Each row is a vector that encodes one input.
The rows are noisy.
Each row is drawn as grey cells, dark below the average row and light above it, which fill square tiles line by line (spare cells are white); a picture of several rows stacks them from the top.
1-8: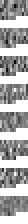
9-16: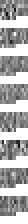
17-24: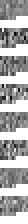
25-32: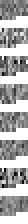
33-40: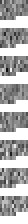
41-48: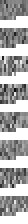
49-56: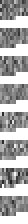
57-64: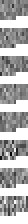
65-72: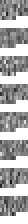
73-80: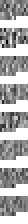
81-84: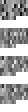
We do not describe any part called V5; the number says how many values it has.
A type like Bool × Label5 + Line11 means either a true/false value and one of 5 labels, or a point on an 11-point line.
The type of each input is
(Line4 + V5) × Line6.
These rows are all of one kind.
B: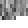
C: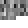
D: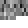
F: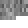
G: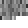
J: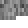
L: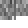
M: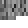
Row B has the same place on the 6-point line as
G and L.
